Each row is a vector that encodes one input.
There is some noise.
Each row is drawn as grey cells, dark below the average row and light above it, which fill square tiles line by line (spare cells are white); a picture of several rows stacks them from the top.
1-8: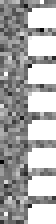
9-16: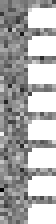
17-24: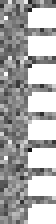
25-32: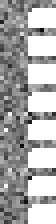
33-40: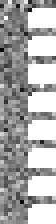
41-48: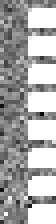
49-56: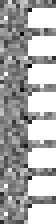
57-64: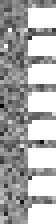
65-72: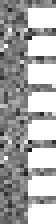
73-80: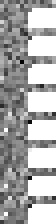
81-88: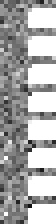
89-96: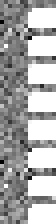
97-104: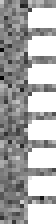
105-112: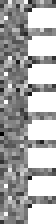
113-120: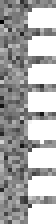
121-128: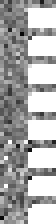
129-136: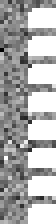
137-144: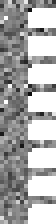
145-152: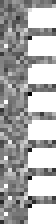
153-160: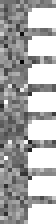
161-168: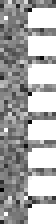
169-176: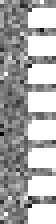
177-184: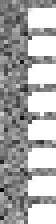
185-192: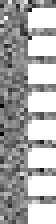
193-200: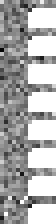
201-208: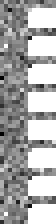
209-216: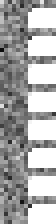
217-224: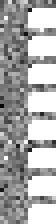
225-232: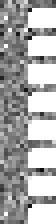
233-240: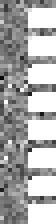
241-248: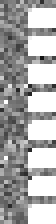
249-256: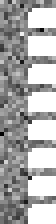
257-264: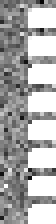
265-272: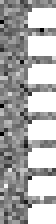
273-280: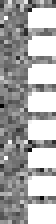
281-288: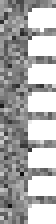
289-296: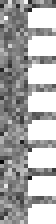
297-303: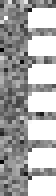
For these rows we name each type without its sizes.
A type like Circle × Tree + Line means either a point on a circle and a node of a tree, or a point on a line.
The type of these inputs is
(Bool × Bool × Bool + Unit) × (Circle + Unit).
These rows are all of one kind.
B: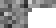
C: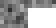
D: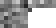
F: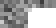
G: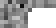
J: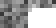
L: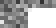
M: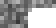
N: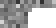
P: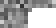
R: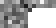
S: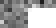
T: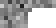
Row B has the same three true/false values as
G, J, S and T.
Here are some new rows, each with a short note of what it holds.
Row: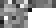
a fixed value
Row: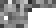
three true/false values
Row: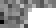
a point on a circle
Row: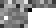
three true/false values
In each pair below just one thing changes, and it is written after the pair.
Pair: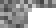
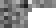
the place on the circle
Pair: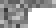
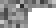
one of the three true/false values
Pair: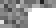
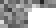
one of the three true/false values
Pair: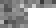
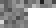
one of the three true/false values
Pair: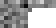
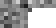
one of the three true/false values
